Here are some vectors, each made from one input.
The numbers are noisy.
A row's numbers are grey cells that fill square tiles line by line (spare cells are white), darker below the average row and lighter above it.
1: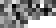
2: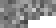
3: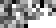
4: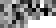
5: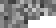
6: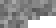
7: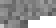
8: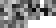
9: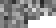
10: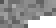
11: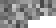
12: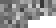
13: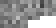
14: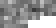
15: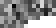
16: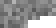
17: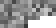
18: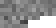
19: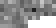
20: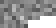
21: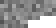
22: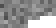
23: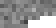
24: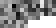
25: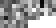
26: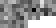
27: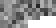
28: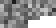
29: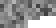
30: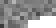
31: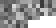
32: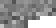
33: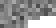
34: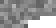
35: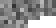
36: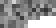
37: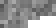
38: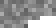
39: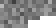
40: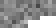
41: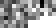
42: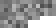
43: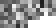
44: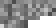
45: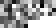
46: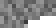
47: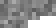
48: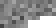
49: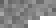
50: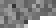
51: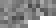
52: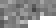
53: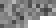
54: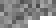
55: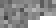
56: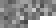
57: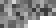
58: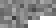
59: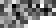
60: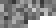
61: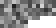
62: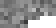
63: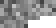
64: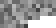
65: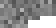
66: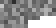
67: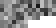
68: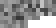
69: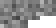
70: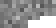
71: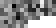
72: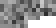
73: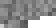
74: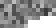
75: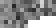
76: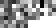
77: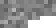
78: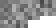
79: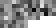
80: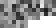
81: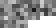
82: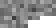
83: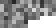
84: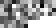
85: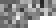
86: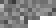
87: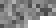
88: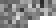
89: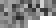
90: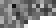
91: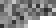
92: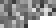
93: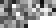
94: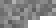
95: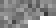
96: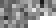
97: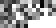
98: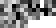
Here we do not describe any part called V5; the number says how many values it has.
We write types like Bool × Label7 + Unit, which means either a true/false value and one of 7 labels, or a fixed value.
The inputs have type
Line6 × (Tree7 + V5).
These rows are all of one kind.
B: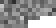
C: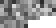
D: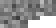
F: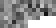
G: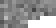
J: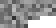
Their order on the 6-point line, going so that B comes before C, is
B, D, C, F, G, J.
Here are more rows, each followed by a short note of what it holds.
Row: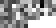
a point on a 6-point line and a node of a 7-node tree
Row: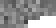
a point on a 6-point line and a node of a 7-node tree
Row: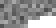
a point on a 6-point line and a node of a 7-node tree
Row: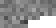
a point on a 6-point line and a node of a 7-node tree
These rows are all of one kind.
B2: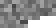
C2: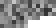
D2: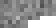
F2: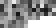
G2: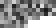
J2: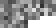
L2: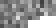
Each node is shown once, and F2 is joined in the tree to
C2 and D2.
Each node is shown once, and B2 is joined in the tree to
J2.
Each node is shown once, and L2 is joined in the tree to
G2.
